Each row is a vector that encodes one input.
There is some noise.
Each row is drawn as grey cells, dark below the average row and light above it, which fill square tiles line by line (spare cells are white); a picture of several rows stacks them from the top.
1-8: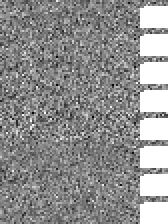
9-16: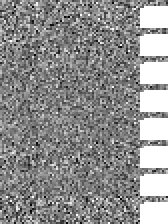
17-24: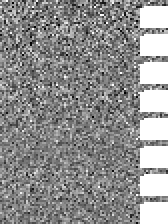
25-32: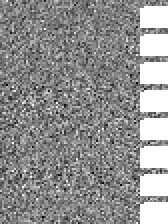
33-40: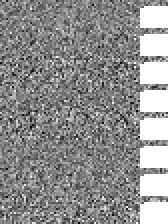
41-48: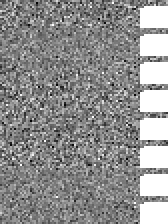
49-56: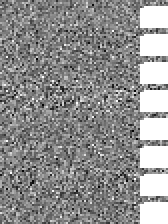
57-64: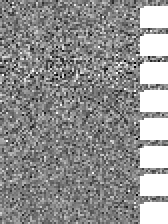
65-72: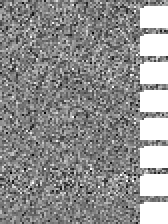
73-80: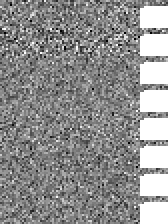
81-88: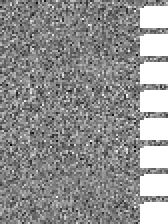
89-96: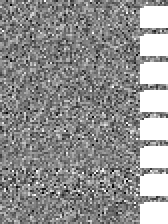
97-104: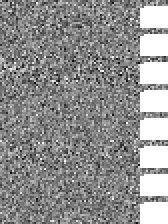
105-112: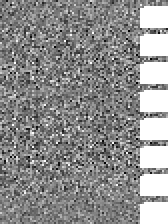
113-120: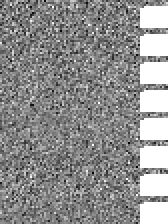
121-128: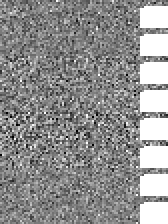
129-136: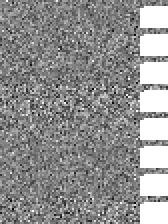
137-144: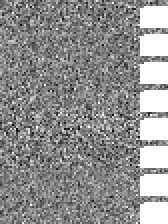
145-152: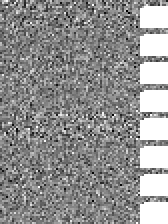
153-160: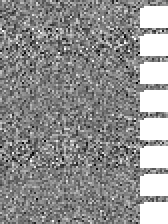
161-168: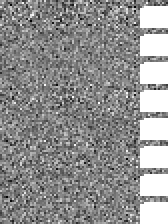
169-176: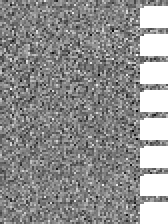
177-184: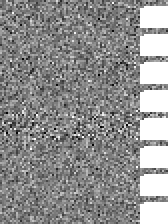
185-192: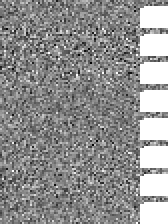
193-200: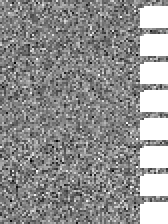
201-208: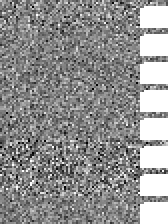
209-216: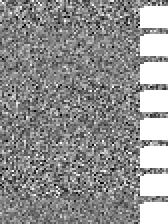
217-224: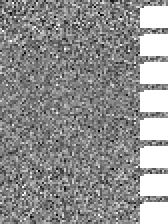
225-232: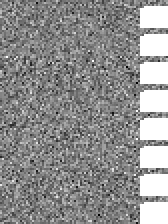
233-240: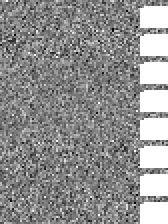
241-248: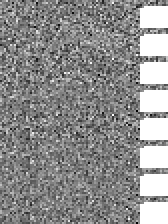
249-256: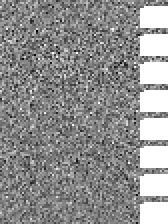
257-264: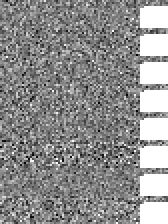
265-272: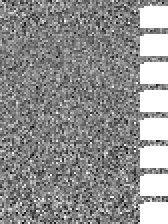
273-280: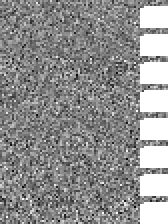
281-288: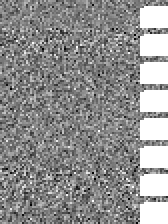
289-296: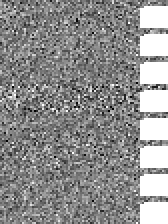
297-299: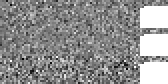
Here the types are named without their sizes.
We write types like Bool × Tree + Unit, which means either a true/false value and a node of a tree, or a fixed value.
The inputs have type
Bool × (List(Line) + Tree).
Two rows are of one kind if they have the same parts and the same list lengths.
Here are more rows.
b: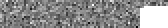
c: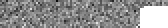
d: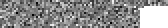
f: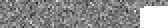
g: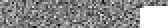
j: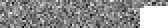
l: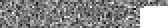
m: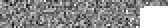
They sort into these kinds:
b, m
c, g
d, f
j
l

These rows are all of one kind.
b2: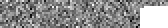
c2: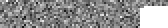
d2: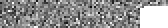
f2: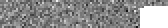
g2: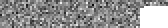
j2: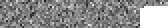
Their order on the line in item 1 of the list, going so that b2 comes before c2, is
b2, f2, d2, g2, j2, c2.
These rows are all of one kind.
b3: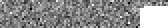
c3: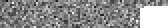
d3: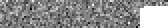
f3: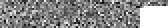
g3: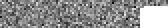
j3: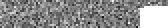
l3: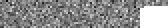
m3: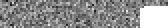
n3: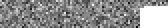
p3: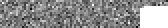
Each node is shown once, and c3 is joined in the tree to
b3, d3, f3 and p3.
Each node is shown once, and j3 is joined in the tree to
d3.
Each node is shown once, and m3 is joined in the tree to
f3.
